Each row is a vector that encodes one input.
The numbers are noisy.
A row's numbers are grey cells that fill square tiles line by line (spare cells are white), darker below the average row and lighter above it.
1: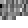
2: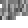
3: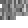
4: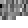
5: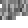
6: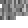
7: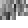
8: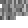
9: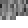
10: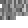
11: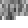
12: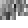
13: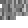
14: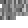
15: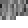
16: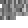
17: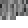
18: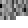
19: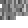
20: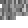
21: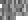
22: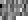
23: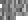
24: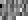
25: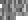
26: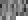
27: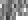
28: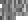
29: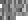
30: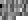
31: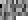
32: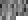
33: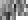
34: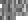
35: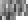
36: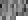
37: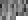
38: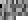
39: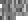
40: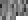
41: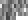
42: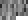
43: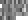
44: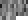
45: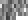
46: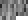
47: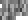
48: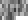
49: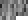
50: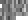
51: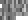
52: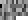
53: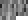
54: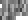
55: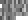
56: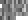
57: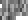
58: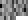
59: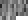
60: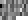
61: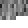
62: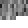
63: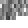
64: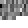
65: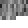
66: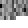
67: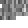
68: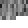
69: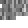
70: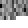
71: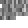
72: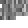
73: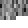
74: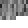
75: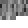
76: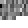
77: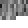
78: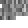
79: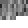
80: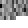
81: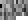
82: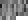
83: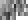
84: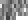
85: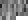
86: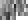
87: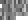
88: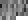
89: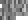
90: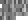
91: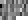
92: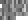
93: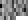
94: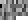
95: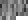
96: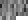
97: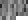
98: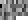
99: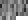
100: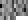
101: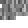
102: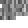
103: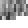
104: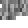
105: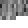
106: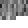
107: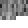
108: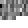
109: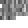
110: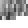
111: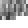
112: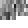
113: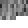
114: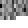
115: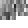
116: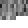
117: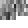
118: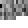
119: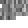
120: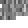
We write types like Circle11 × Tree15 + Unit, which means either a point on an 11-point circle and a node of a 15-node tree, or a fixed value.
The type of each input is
Bool × Circle6.
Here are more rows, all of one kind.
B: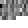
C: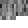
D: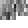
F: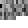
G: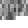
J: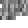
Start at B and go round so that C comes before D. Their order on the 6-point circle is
B, C, J, G, F, D.
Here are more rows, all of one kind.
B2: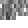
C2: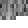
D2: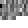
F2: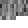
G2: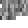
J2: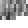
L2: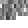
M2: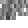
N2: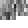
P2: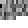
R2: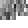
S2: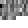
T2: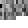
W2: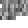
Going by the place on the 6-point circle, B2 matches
D2, L2, M2 and S2.
